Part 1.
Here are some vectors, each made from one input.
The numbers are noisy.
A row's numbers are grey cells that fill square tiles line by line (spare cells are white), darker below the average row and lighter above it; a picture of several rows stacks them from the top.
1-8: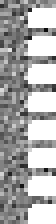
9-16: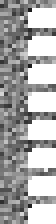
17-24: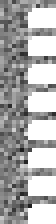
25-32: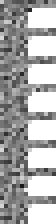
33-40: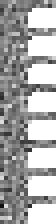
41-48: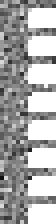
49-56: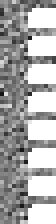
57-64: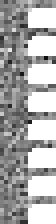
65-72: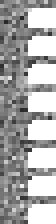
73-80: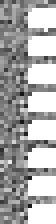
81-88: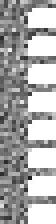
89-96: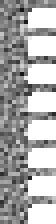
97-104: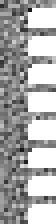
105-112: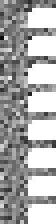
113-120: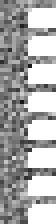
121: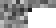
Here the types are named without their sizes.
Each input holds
five true/false values.
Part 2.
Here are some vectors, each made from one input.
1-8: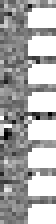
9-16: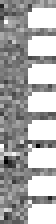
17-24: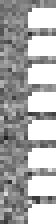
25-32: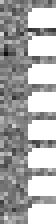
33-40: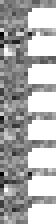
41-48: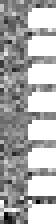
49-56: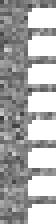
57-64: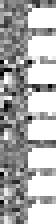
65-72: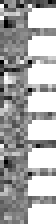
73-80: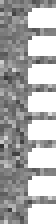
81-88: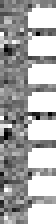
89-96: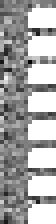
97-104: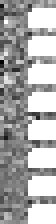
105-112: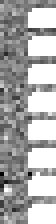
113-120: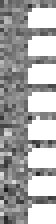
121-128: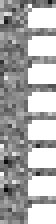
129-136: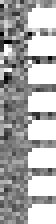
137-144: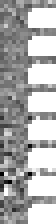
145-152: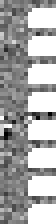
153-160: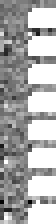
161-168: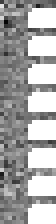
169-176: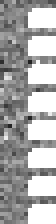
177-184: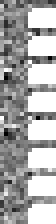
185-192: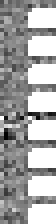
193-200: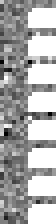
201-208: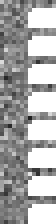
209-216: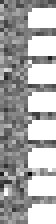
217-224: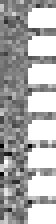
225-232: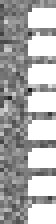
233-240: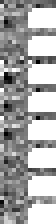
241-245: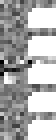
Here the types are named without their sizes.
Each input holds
a point on a line.
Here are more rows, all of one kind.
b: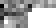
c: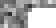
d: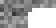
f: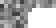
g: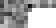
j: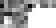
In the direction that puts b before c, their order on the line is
f, d, b, j, g, c.
